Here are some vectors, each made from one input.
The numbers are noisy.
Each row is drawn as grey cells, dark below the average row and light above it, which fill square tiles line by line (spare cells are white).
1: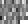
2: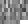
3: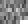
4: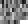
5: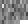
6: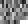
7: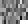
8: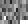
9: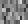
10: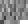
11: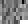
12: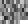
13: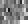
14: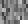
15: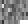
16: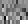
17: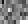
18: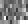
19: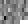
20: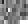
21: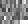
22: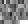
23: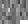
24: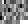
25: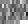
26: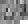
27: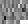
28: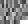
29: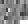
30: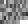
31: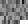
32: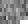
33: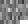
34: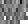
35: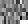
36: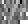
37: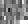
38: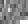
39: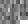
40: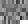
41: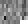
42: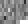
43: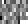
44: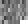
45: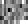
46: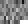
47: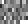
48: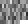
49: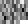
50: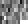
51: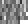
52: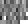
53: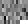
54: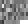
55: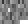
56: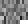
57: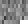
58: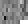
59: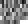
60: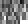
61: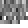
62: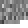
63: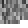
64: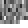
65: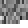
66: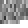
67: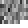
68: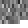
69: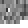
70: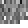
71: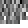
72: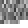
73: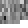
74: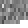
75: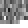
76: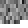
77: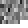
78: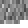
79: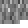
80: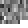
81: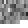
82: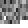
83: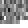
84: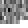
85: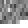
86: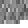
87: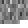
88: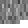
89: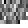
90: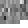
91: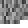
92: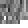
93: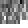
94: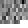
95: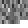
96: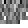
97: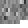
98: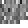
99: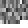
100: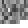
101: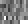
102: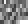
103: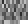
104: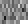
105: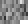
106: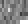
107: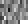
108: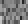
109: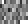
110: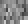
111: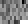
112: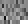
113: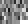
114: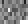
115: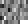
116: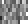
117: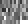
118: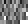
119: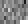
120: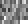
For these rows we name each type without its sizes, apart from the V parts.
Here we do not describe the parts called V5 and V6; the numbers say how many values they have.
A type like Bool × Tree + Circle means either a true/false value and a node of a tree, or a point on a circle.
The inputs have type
Bool × (Line + V6) + V5.
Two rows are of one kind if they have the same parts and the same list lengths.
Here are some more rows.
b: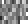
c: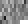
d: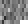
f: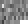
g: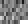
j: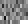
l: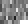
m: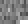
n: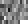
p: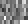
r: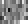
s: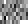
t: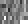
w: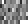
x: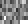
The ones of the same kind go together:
b, n, p, r, t, w, x
c, d, f, l, m
g, j, s

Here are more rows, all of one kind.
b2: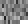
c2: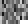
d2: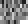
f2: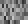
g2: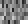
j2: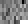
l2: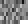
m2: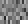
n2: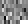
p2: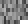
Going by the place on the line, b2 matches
m2 and n2.
